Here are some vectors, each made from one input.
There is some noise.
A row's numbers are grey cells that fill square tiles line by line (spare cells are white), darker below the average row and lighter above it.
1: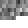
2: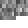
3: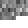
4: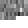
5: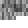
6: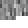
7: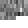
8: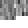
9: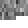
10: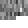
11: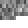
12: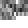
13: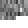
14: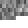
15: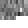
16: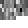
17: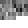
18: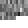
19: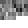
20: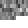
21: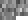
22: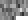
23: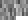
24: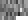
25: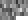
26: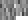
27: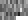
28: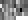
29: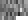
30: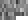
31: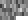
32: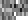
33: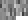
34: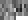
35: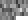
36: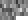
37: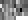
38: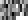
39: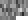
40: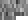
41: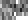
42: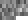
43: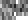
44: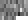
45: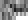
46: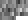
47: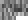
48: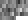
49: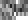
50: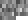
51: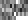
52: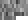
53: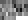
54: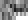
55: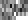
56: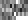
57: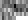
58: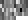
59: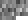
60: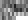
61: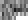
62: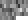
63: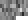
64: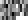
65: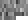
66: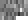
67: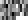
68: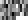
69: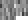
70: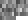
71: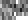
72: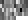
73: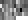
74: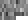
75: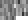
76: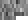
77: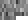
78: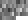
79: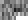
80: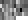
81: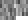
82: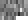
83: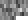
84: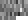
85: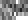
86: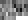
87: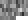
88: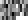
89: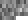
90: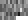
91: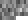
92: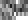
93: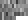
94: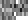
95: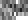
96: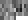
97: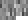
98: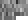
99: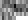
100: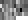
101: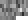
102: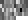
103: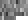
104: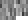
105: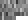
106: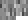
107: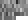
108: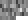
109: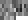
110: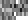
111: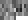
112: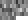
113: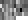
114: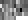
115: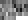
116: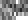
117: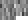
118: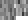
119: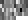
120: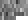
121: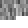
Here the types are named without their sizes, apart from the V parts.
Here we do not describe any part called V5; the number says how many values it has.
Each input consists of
either a true/false value and two values of V5, or a list of points on a line.
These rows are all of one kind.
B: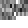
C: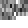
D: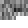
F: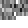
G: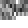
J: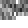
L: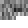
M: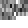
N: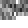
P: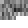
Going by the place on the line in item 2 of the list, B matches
D, G, L and P.
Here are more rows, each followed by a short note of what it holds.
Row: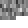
a true/false value and two values of V5
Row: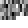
the empty list
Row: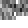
a list of two items
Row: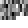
the empty list
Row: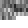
a list of two items
